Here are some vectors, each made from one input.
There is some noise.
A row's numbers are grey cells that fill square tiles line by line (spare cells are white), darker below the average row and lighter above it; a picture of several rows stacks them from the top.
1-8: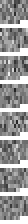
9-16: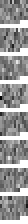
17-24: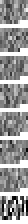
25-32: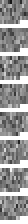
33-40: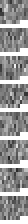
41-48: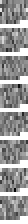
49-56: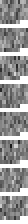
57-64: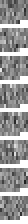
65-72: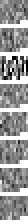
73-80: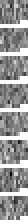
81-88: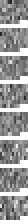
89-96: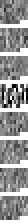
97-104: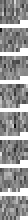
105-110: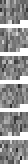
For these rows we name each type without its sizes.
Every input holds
either a point on a circle, a label and a true/false value, or a fixed value.
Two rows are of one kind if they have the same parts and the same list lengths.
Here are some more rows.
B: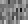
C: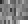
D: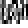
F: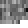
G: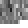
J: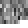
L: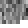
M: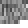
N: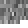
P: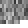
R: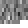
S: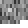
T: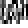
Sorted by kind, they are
B, C, F, G, J, L, M, N, P, R, S
D, T

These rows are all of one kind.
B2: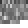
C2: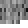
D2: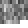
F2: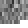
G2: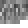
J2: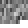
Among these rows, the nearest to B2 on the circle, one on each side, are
G2 and J2.
